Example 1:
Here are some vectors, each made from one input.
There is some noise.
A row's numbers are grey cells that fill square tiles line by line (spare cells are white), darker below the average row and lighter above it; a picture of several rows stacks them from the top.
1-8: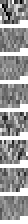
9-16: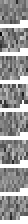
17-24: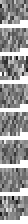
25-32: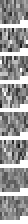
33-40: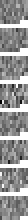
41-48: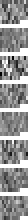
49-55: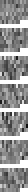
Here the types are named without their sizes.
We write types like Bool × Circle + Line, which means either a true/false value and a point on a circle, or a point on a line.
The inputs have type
Circle.
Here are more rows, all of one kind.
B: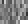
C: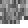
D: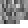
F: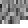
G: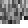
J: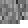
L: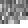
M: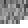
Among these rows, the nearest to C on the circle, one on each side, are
D and G.
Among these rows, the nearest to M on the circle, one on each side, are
F and J.
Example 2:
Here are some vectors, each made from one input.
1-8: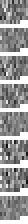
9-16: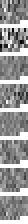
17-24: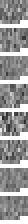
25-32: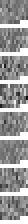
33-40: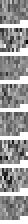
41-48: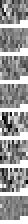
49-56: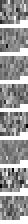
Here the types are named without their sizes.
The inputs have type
Circle + Unit.
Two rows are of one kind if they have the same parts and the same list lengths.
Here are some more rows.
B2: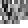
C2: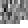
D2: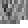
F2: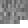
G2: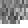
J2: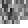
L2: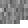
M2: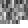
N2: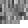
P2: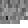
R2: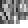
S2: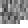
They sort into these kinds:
B2, C2, D2, F2, G2, J2, L2, M2, N2, P2, S2
R2

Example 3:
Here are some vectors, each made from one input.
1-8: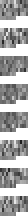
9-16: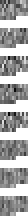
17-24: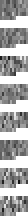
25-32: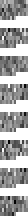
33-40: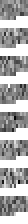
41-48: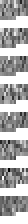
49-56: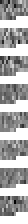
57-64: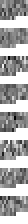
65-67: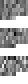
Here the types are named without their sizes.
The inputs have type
Line.
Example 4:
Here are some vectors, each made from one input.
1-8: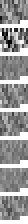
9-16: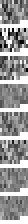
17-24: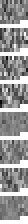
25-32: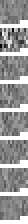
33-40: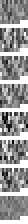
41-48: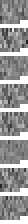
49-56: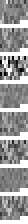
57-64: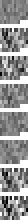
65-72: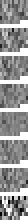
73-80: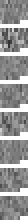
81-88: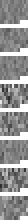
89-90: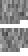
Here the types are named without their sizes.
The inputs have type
Circle + Unit.
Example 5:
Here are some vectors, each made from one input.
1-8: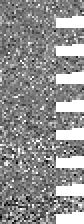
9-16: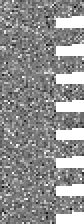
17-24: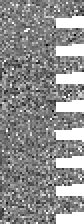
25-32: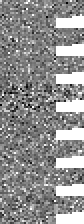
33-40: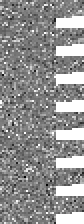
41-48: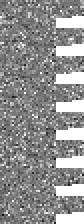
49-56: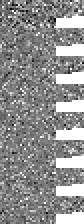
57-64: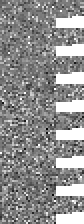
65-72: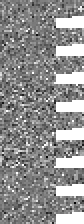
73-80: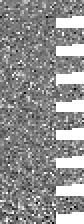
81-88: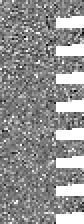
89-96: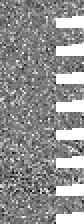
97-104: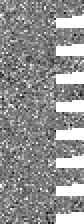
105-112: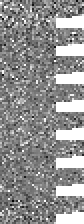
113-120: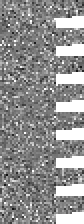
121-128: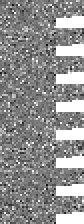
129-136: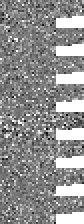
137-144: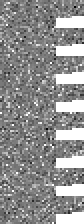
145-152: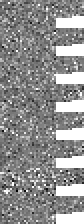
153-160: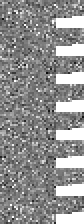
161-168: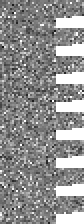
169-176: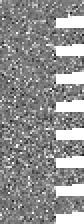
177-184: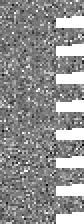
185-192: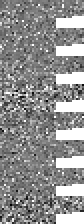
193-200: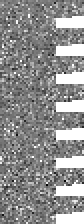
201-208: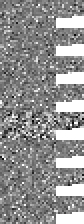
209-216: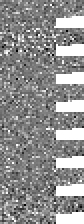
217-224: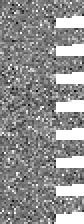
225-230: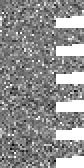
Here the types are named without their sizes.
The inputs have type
Circle + Unit.
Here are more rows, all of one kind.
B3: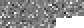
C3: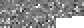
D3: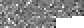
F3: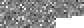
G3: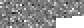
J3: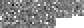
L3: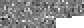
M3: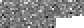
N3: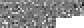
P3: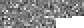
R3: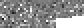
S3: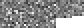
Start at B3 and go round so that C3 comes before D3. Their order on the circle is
B3, J3, C3, D3, P3, L3, S3, R3, G3, F3, M3, N3.
